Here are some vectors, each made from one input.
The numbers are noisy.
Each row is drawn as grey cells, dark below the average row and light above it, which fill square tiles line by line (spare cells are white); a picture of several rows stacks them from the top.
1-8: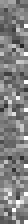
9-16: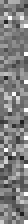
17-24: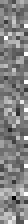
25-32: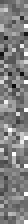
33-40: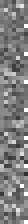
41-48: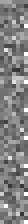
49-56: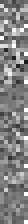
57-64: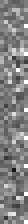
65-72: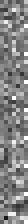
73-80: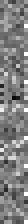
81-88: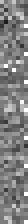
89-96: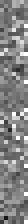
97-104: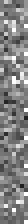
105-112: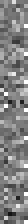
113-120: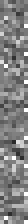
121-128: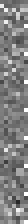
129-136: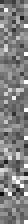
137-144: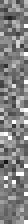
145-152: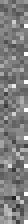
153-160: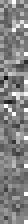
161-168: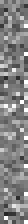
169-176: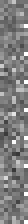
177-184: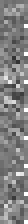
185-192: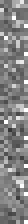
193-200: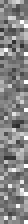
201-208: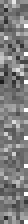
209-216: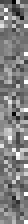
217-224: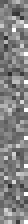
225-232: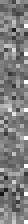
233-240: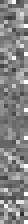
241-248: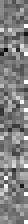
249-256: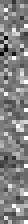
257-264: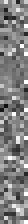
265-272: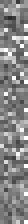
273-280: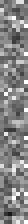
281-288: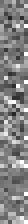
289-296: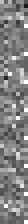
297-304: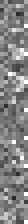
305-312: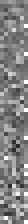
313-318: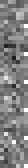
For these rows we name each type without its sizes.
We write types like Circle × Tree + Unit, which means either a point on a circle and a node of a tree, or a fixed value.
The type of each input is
Circle + Unit.
